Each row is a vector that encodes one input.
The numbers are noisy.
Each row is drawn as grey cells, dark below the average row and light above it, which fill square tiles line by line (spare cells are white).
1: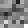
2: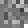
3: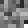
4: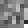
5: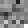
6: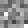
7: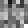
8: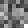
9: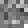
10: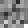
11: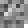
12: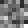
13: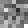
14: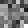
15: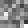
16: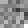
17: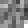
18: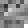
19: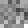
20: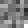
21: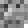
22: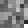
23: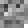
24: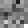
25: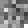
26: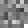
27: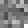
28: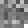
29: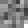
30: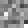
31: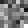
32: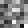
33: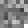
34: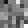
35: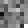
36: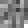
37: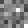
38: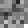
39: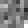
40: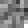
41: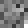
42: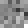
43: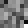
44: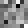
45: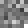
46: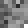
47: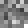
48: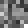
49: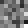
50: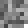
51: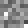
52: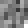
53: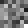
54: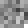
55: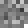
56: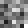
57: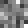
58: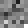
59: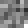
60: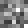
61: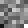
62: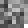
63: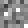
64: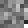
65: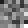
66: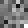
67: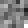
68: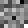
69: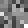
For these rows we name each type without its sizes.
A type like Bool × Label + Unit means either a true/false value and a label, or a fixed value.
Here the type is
(Circle + Unit) × Label.
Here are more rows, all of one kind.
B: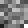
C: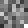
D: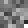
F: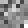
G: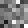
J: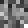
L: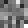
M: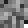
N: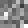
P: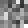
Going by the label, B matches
G, L and M.
